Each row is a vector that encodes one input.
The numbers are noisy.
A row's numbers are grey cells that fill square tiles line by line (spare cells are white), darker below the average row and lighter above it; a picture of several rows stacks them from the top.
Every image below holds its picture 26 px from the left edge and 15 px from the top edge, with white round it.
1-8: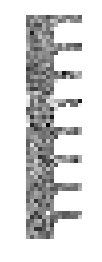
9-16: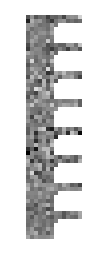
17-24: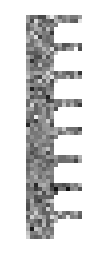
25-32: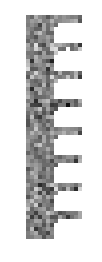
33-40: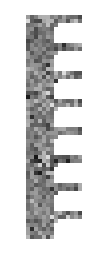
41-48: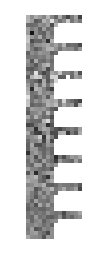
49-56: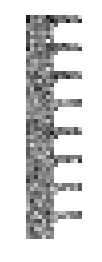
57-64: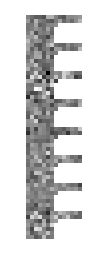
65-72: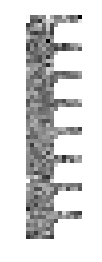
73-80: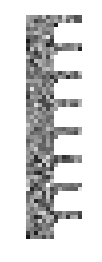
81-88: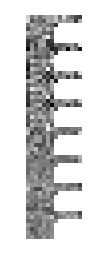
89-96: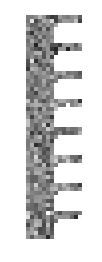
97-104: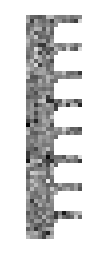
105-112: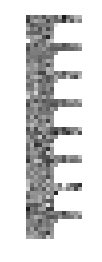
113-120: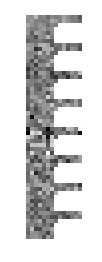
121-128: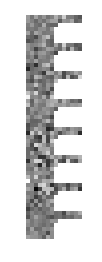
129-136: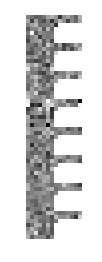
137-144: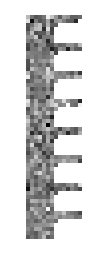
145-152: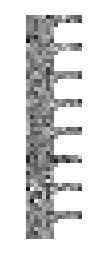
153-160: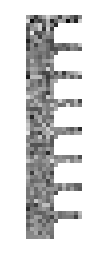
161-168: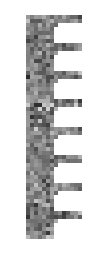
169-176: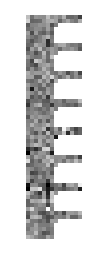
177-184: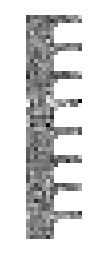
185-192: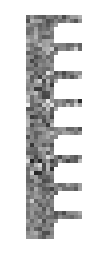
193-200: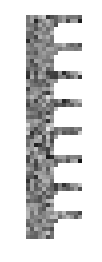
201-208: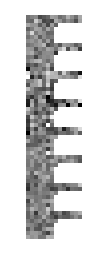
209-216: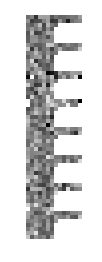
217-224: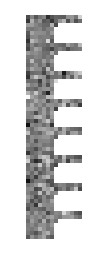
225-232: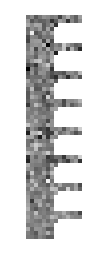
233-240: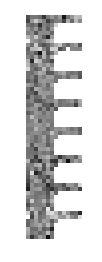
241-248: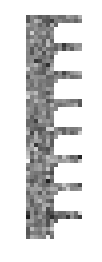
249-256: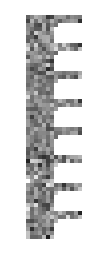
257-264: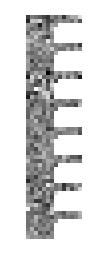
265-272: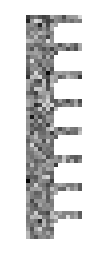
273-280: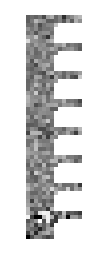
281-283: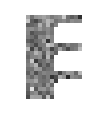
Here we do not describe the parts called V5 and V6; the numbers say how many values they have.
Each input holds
a true/false value and a value of V6, together with either a point on an 11-point line, or a value of V5.
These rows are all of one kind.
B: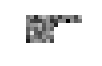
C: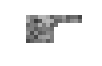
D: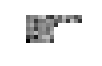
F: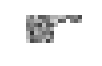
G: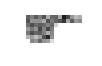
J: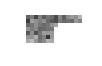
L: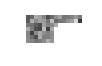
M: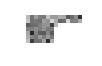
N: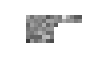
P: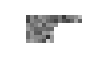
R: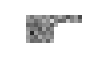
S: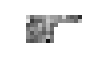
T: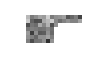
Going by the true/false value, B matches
G, J and P.
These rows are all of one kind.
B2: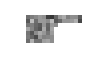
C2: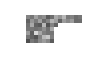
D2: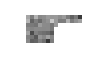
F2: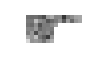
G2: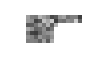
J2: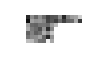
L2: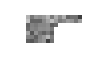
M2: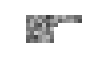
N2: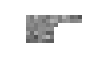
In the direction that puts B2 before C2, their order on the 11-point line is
B2, F2, L2, M2, G2, J2, D2, C2, N2.
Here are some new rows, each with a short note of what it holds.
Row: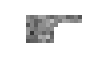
a point on an 11-point line, a true/false value and a value of V6
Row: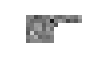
a true/false value, a value of V5 and a value of V6
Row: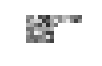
a true/false value, a value of V5 and a value of V6
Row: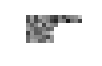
a true/false value, a value of V5 and a value of V6
